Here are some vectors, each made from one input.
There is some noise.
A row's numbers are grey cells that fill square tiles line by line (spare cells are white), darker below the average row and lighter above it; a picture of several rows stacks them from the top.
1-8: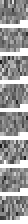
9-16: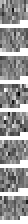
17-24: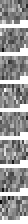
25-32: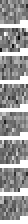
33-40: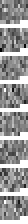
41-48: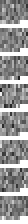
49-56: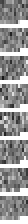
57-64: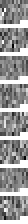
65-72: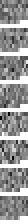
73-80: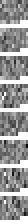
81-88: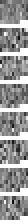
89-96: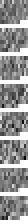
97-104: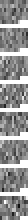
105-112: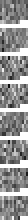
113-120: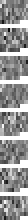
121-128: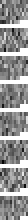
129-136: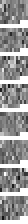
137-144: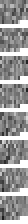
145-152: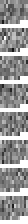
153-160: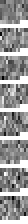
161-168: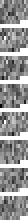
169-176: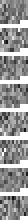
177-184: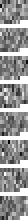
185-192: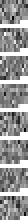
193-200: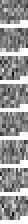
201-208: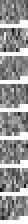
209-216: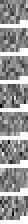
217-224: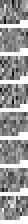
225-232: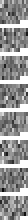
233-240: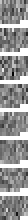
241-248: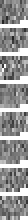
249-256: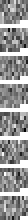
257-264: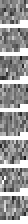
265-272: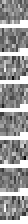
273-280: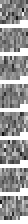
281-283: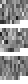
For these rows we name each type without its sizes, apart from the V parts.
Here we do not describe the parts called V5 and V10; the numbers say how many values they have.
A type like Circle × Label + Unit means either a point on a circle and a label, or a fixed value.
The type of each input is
Bool × V10 + Tree × (Tree + V5).
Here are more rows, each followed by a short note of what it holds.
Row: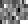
a true/false value and a value of V10
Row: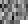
a true/false value and a value of V10
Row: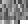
a node of a tree and a value of V5
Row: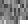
a node of a tree and a value of V5
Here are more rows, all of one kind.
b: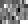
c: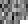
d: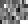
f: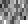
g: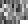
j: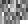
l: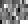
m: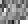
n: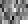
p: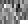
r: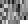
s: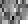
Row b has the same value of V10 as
d, l, n and s.
